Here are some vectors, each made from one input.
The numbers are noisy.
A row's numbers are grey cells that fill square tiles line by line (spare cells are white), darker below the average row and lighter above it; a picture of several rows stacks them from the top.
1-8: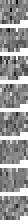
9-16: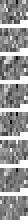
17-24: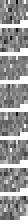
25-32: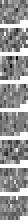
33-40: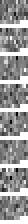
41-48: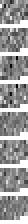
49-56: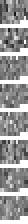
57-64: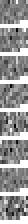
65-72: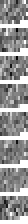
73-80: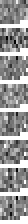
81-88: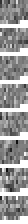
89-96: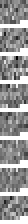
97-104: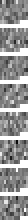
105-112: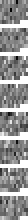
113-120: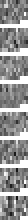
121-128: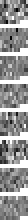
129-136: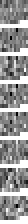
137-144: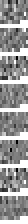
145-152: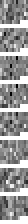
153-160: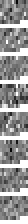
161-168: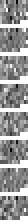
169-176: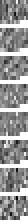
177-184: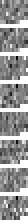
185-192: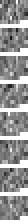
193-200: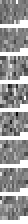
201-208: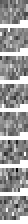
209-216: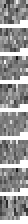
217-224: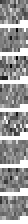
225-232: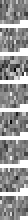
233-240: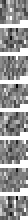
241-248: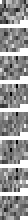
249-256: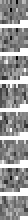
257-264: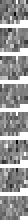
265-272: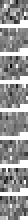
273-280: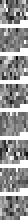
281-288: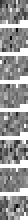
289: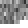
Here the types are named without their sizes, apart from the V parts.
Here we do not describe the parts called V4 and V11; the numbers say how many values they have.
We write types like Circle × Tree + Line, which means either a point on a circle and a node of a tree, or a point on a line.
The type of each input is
Bool × Bool × Bool + (Circle + V11) × V4.
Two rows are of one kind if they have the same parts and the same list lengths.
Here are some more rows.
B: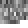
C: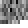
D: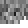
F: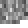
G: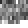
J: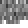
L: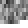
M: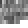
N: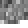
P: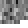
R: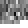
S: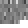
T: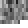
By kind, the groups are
B, D, F, J, M, S
C, P, T
G, L, N, R

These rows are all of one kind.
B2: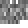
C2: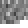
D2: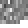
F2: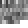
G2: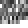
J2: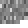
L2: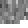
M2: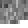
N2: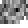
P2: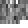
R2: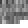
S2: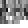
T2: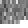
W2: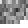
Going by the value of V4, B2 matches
N2, P2, T2 and W2.
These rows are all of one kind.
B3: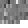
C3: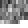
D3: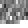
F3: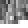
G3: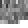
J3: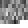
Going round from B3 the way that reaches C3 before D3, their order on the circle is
B3, C3, D3, F3, G3, J3.
